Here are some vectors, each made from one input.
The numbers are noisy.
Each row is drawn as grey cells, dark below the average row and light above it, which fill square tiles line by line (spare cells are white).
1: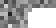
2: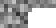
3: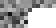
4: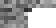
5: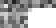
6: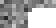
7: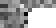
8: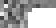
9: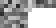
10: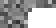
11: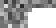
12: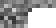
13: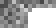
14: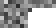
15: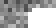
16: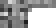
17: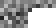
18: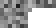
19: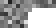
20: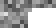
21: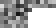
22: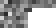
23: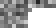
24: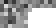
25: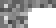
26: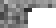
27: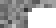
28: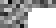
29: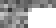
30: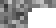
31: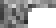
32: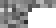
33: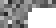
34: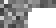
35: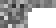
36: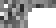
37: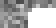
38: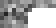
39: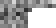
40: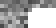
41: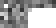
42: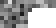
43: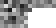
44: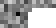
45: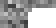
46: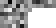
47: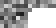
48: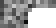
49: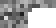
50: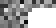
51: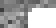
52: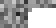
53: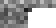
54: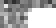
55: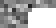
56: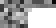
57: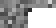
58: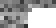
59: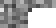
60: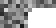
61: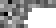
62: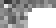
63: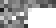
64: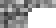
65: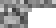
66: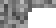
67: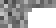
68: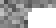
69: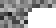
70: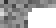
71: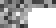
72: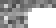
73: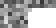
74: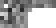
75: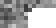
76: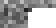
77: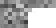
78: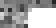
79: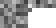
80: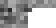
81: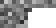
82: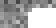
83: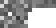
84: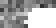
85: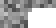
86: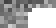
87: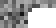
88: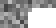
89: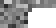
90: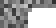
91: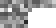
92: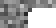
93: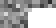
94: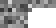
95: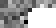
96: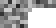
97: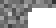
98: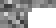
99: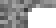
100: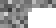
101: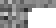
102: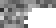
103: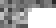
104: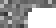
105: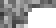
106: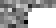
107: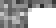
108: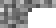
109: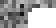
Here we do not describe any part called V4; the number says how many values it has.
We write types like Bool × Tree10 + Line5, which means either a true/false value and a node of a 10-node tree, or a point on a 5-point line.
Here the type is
Tree8 × (Tree8 + V4).
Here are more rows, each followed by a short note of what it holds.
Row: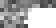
a node of each of two 8-node trees
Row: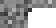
a node of an 8-node tree and a value of V4
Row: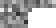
a node of an 8-node tree and a value of V4
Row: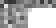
a node of each of two 8-node trees
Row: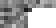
a node of each of two 8-node trees
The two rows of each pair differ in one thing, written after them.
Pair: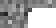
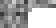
the value of V4
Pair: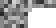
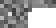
the value of V4
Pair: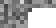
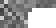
the node of the tree
